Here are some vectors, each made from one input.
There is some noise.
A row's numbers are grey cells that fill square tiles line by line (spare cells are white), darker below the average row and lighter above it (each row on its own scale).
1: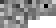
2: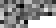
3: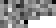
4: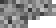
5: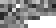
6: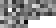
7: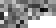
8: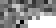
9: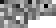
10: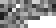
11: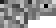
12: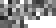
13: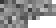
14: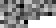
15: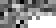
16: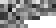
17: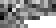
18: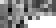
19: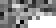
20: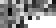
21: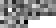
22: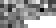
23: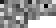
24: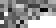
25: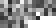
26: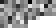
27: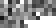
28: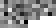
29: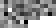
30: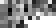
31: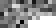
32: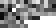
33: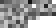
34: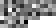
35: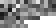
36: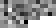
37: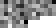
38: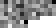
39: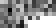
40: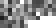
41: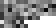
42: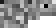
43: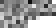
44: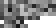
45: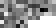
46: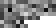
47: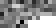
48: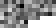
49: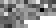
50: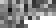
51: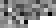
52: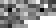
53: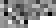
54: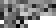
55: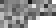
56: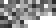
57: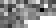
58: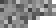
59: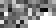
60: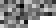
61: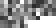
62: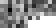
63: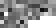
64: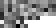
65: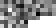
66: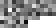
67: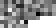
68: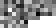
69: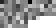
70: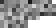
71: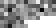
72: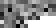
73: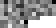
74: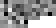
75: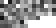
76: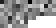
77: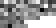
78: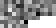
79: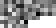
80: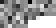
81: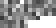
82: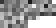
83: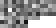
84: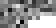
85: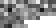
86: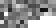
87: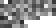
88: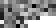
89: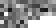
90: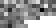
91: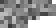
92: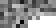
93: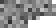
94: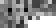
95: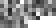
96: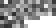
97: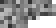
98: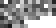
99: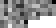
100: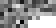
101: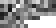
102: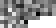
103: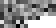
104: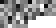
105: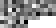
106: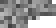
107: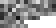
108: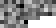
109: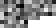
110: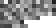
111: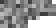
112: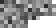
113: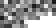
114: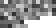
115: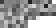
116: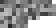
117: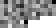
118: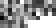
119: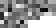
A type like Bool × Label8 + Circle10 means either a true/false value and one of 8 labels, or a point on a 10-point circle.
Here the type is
Bool × Circle5 + Circle8.
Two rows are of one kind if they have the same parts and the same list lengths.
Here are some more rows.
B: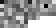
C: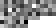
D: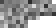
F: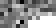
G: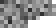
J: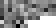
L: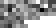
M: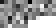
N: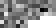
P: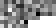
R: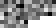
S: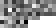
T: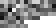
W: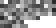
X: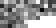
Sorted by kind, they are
B, C, D, G, M, P, R, S
F, J, L, N, T, W, X

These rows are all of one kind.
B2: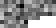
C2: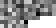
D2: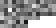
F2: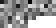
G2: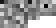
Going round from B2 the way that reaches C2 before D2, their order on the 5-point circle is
B2, C2, F2, G2, D2.
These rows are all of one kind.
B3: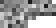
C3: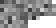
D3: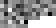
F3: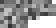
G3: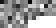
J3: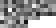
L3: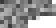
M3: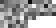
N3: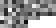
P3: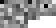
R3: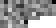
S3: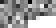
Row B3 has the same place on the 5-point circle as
J3, M3 and N3.
